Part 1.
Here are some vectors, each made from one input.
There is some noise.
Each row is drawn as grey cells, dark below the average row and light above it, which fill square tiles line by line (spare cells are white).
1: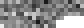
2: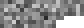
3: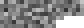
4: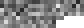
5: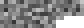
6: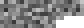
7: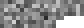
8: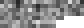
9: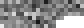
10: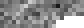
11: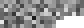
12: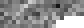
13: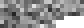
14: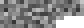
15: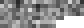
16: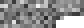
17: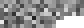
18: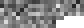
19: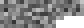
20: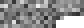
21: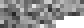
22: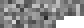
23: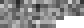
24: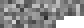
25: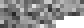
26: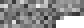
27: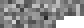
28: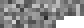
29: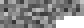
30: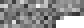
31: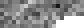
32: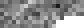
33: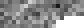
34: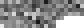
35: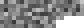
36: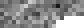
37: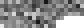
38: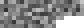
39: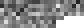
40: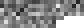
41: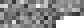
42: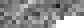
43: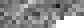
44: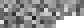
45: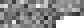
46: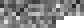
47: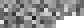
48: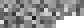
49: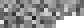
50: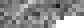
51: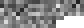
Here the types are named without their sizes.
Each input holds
a point on a circle.
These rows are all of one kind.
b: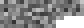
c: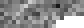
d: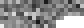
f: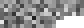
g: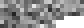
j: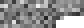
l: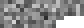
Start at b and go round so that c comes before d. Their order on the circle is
b, c, f, g, j, l, d.
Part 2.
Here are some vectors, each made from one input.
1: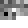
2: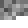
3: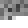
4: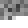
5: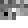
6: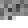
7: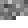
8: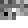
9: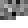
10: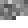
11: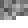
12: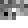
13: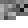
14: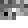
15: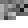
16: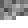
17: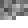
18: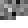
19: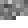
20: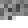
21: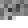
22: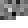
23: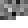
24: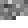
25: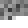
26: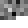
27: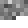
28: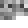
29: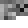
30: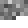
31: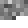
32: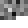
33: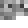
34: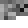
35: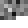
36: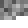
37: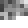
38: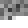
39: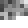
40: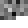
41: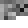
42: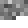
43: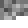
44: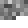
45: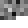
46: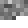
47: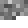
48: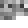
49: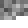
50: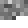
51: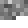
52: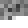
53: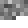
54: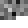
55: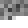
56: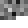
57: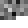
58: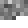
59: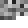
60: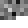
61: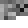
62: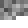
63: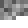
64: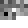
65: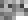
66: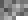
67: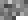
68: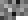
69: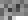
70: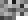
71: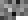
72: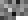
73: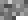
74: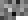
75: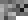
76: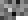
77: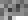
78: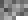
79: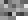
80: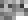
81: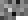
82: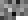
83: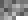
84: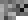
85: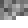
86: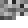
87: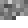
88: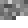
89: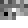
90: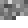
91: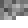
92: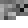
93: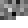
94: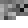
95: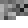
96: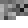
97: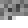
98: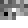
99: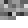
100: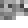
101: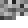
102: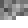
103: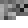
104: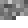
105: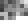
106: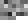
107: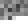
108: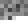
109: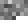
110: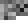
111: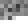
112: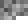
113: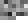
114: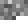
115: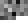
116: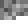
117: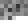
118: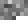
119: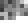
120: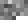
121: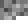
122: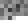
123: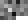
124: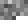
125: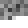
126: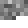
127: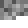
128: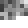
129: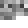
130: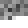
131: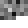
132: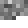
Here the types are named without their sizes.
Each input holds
a label.
